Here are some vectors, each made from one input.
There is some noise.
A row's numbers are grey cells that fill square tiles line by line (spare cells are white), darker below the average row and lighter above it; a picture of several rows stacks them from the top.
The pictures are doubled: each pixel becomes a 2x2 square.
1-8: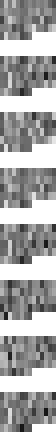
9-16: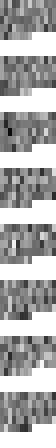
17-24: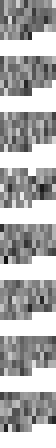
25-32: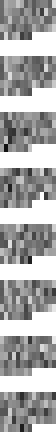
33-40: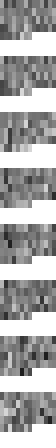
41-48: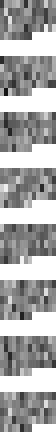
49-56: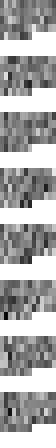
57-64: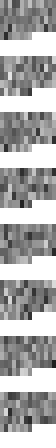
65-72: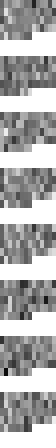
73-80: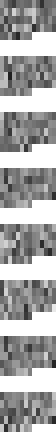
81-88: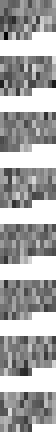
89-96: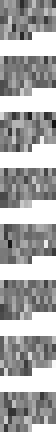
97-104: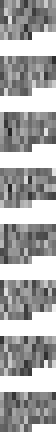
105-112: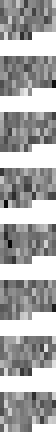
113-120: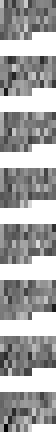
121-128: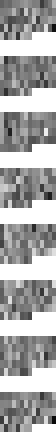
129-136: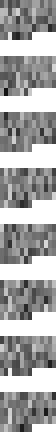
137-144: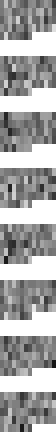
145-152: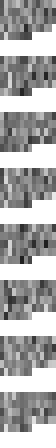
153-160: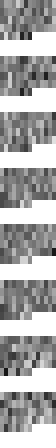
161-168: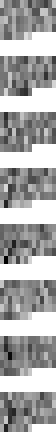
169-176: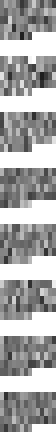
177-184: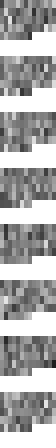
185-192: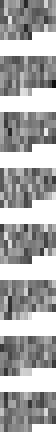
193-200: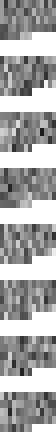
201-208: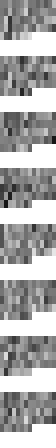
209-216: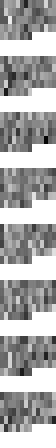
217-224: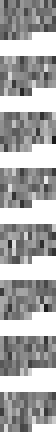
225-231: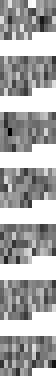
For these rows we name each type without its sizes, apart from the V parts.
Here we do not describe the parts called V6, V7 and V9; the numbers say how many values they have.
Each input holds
either three true/false values and a value of V9, or a value of V6 and a value of V7, or a list of points on a circle.
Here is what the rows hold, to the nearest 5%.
About 30% of them hold three true/false values and a value of V9. About 30% of them hold a value of V6 and a value of V7. The rest are lists of points on a circle.
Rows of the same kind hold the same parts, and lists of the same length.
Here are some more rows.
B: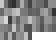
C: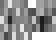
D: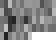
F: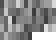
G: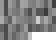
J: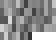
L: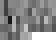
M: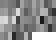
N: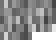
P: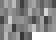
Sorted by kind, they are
B, D, M
C
F, J
G, L
N, P

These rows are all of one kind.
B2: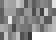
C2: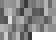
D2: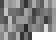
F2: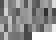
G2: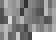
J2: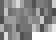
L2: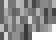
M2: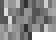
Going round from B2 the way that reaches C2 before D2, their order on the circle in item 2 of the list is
B2, F2, C2, M2, G2, D2, J2, L2.
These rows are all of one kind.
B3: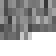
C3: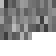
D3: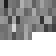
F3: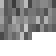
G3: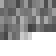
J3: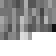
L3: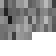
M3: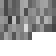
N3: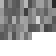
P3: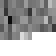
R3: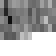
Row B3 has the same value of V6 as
G3 and N3.
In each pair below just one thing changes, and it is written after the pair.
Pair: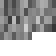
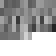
the value of V7
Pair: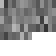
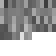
the value of V7
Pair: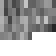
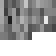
the value of V7
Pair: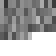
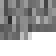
the value of V7
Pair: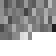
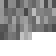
the value of V6
